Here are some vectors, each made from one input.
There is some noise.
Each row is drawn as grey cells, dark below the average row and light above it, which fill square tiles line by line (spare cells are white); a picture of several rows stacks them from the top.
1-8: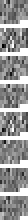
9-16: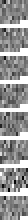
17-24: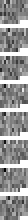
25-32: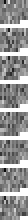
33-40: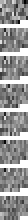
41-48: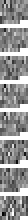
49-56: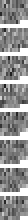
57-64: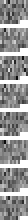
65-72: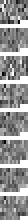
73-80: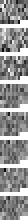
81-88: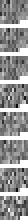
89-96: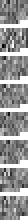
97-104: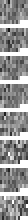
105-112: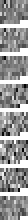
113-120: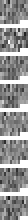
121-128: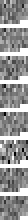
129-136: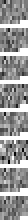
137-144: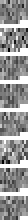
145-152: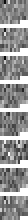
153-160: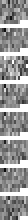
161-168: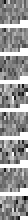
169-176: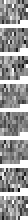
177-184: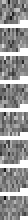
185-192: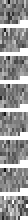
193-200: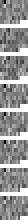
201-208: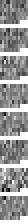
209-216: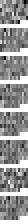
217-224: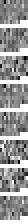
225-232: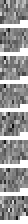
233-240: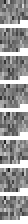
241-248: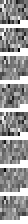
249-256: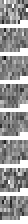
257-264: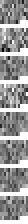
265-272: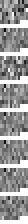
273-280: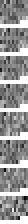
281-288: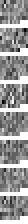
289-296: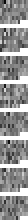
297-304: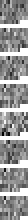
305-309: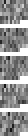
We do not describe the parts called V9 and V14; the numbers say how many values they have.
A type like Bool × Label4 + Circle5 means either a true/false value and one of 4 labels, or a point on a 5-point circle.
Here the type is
Bool × (Circle8 + V14) + V9.
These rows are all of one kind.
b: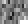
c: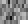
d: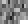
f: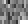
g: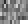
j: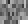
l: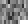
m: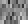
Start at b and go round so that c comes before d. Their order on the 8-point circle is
b, l, f, j, g, m, c, d.
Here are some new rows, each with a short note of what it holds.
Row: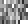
a value of V9
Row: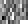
a value of V9
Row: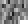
a point on an 8-point circle and a true/false value
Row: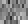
a point on an 8-point circle and a true/false value
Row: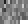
a true/false value and a value of V14
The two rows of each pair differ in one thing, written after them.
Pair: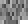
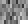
the place on the 8-point circle
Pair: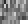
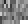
the place on the 8-point circle
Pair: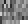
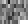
the true/false value
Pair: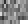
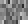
the true/false value
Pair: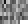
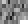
the true/false value
